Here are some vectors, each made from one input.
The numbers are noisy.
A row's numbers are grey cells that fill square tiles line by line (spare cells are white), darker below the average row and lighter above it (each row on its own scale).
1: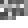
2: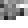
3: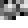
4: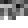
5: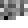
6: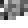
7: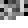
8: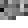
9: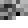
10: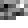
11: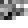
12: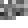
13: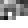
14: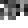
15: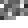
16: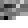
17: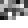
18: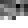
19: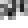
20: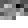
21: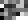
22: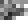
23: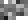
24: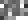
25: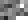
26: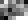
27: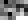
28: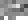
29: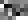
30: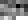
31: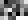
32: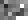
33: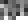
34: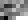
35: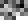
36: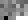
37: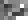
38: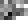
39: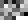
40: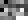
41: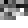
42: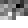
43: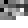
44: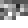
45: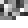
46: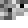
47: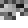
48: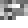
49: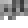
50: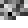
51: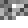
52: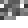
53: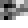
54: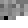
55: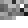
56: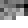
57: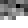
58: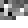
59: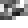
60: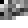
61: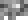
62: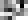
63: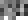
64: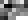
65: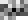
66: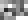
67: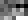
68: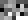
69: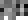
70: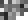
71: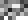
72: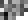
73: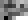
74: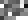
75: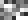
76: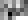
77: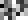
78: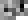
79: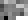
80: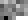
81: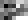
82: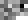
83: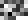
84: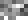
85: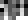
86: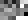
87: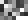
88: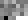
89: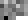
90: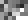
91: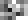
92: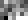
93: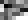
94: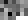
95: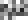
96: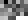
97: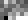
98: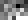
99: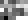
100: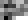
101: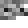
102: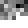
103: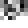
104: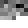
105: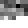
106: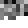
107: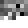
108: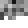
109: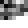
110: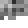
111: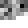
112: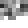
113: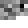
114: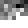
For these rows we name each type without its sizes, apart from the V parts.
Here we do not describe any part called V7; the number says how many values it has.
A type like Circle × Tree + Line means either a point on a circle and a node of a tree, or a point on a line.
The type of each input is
(Bool × Bool × Bool × Bool + Circle) × V7.
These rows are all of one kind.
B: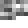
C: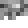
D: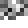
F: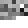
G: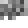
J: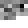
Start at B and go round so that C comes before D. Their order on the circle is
B, J, G, F, C, D.
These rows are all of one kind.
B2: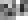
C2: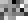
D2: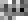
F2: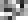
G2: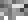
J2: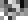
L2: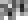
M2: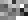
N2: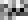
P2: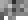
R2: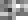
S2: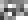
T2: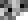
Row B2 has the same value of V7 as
L2 and T2.
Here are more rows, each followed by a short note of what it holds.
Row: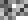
a point on a circle and a value of V7
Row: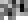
a point on a circle and a value of V7
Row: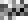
a point on a circle and a value of V7
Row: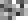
a point on a circle and a value of V7
